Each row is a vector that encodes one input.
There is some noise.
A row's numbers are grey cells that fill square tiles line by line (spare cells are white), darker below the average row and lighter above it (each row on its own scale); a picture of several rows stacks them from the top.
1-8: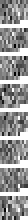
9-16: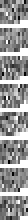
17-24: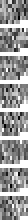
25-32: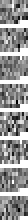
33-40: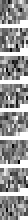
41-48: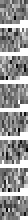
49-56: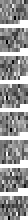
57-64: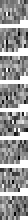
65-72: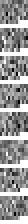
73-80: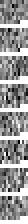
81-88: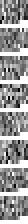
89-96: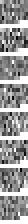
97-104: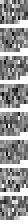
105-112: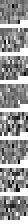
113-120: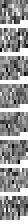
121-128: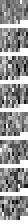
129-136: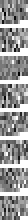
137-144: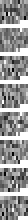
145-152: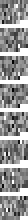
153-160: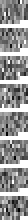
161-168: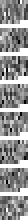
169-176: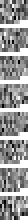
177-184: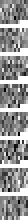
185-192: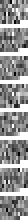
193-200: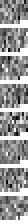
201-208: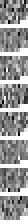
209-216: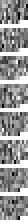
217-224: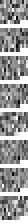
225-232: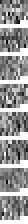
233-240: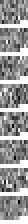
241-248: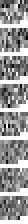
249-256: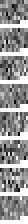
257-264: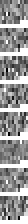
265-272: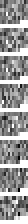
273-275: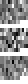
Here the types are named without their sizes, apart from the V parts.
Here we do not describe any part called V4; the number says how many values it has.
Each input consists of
either a fixed value, or a label, a true/false value and a value of V4.
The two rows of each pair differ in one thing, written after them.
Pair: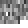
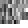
the value of V4
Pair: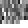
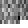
the value of V4
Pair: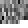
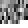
the label
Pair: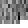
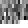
the value of V4
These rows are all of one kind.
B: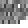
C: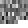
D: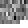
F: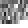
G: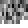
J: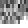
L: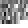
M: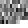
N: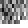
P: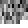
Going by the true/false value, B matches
D and M.
